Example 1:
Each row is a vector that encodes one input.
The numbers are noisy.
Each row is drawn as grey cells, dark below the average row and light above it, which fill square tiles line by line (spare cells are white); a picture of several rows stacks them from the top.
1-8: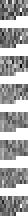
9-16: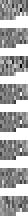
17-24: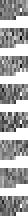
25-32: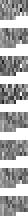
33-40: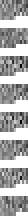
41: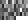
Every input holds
a point on a 9-point line.
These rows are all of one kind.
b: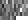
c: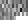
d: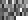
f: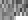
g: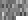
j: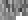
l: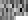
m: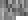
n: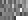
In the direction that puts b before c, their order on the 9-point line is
d, b, n, g, m, j, f, c, l.
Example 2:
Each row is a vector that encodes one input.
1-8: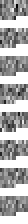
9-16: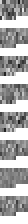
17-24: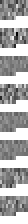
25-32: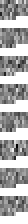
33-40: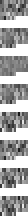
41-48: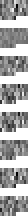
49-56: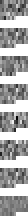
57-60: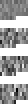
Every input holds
a node of an 8-node tree.
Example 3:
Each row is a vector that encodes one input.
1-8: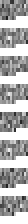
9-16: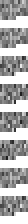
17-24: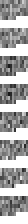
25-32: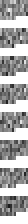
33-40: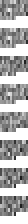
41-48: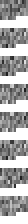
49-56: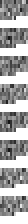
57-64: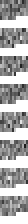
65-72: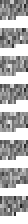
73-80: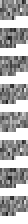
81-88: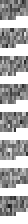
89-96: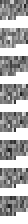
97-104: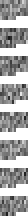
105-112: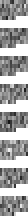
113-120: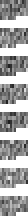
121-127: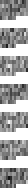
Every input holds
three true/false values.
